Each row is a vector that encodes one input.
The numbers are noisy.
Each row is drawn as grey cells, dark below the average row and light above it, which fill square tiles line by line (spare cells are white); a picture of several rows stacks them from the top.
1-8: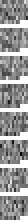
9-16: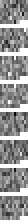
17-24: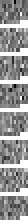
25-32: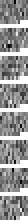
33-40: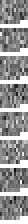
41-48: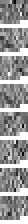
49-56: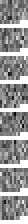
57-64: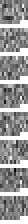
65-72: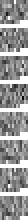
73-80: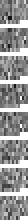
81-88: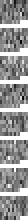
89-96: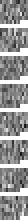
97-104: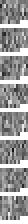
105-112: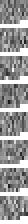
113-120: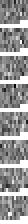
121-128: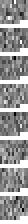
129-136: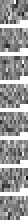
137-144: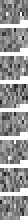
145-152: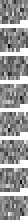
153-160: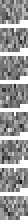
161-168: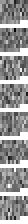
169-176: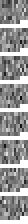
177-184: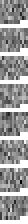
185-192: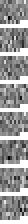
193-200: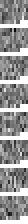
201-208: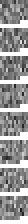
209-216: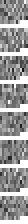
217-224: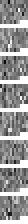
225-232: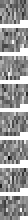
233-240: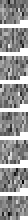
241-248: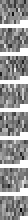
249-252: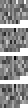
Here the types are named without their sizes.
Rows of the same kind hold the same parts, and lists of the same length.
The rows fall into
2 kinds.
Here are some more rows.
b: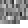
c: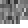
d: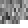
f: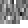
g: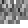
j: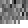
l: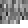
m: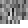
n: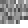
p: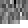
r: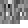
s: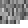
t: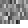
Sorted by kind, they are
b, d, f, g, n, r
c, j, l, m, p, s, t

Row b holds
a point on each of two circles.
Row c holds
a point on a circle and a point on a line.
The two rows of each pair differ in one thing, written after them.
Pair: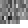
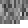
the place on the circle
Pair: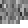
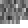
the place on the circle
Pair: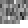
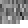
the place on the line
